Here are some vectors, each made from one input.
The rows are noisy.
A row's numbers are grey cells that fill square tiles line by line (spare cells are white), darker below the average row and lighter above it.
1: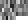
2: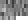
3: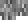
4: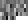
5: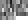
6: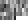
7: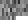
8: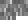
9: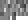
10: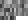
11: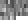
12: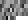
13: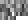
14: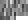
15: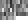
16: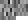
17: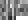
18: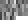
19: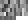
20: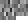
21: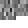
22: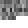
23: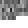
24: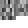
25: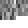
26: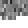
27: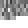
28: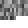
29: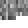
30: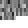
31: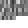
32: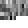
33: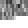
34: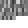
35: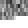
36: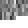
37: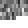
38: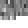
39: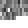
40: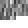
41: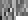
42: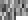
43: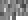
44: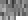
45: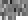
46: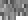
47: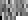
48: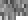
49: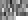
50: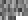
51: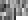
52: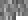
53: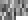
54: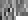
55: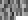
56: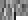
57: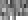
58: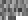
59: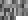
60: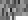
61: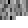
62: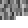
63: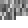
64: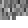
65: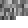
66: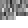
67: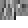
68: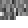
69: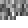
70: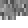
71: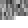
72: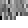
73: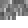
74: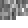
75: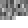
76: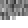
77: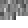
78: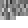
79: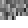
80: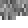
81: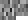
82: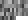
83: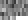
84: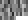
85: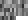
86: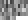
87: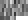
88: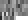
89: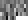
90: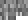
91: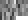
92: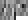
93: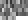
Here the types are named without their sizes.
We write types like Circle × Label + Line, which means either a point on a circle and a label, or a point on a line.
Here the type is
Line × (Line + Tree).
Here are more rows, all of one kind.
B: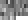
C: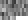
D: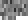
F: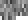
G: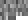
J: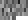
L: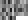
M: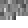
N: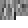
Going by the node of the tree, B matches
J, M and N.
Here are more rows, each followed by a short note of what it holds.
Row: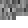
a point on a line and a node of a tree
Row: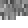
a point on a line and a node of a tree
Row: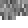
a point on a line and a node of a tree
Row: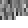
a point on each of two lines
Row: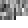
a point on each of two lines
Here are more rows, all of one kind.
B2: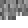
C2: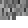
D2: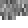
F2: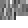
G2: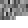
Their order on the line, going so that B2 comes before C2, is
D2, B2, F2, G2, C2.
